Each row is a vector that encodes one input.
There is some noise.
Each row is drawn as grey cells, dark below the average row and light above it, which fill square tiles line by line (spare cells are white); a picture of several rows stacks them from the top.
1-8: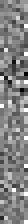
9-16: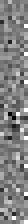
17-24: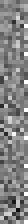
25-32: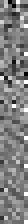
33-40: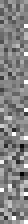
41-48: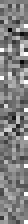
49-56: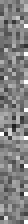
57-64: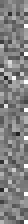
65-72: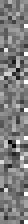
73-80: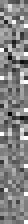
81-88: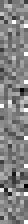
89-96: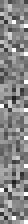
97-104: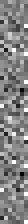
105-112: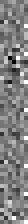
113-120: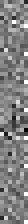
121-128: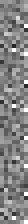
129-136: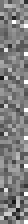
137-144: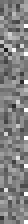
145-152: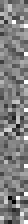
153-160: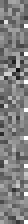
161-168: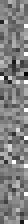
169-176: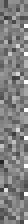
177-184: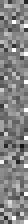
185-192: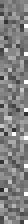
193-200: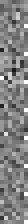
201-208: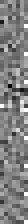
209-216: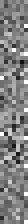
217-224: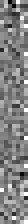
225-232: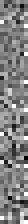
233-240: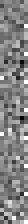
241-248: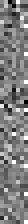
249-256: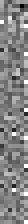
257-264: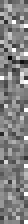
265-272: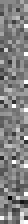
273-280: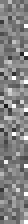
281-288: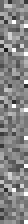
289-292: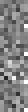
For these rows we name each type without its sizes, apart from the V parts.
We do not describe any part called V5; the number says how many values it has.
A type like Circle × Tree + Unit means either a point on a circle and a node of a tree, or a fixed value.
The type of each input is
(Bool × Circle + Unit) × V5 + Line + Tree.
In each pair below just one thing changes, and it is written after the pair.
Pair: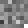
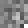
the value of V5
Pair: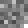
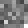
the true/false value
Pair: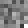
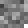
the place on the circle
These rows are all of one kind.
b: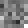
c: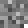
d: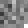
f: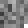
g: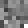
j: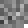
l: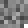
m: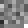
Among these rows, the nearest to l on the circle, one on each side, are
d and j.
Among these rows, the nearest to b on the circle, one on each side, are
g and j.
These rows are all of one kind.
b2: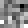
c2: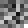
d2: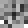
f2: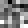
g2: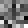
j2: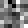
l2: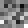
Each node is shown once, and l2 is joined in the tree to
b2 and c2.
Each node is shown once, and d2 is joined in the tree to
b2 and g2.
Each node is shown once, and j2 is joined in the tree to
f2.
